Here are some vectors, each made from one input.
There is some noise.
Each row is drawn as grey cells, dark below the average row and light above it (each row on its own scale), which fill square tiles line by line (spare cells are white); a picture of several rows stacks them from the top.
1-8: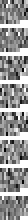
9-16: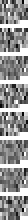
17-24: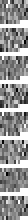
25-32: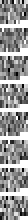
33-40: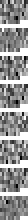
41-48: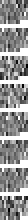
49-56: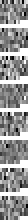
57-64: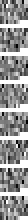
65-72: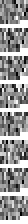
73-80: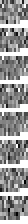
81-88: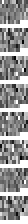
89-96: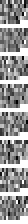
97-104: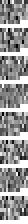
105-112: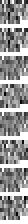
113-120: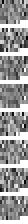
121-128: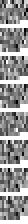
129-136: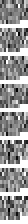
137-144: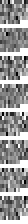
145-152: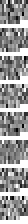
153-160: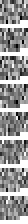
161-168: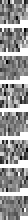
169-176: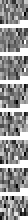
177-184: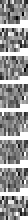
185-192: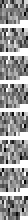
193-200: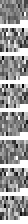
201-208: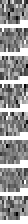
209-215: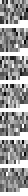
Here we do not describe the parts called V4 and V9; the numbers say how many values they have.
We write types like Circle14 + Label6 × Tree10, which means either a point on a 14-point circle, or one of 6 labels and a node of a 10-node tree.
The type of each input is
(Line10 + V4) × V9 + List2(Line11).
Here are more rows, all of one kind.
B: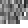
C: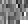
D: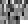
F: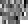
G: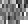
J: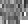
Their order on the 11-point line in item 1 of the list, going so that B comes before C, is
D, F, B, J, C, G.
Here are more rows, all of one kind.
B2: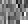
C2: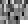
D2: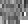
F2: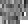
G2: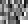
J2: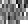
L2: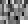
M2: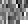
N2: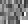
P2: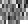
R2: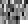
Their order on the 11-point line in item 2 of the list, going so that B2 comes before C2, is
M2, N2, B2, G2, L2, C2, J2, R2, P2, D2, F2.
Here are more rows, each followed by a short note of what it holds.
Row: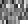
a value of V4 and a value of V9
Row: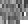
a list of two items
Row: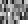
a point on a 10-point line and a value of V9
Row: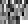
a list of two items
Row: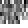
a list of one item
